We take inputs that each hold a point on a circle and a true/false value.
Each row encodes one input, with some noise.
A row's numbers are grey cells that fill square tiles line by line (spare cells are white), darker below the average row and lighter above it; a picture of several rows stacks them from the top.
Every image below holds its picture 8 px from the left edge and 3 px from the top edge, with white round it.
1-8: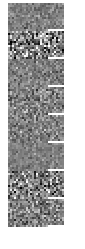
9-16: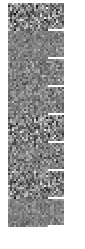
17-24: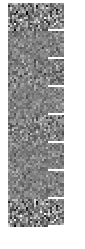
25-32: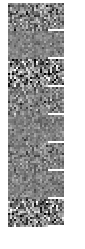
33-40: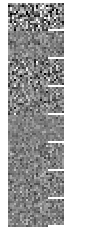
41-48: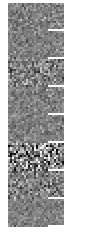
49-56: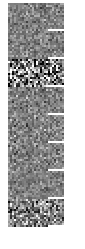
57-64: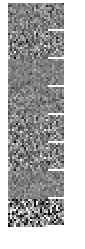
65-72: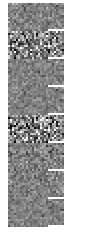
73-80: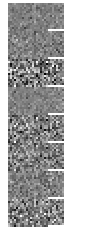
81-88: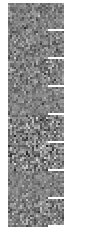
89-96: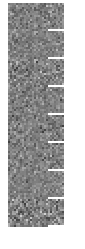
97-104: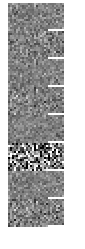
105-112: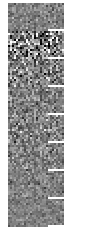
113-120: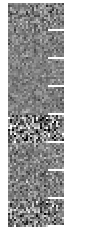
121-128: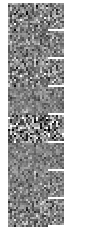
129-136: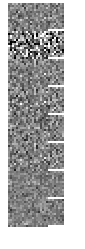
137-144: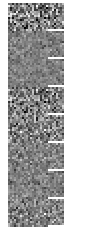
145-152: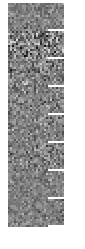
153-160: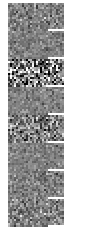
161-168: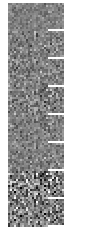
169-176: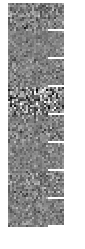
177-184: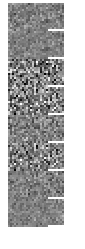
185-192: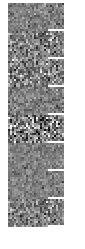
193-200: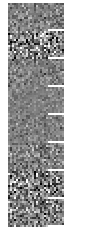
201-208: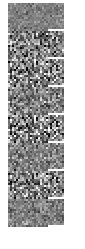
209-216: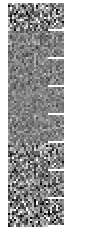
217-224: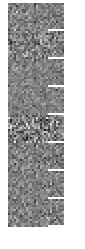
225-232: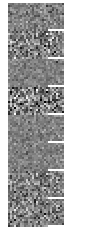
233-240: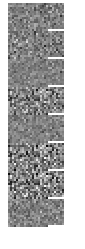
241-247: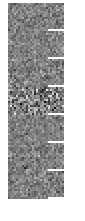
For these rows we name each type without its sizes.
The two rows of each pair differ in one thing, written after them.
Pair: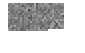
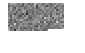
the place on the circle
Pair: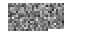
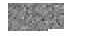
the place on the circle
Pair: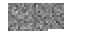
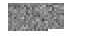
the place on the circle
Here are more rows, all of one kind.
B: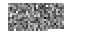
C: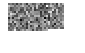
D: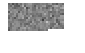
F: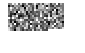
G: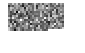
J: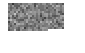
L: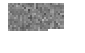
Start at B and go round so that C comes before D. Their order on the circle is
B, C, D, J, L, G, F.
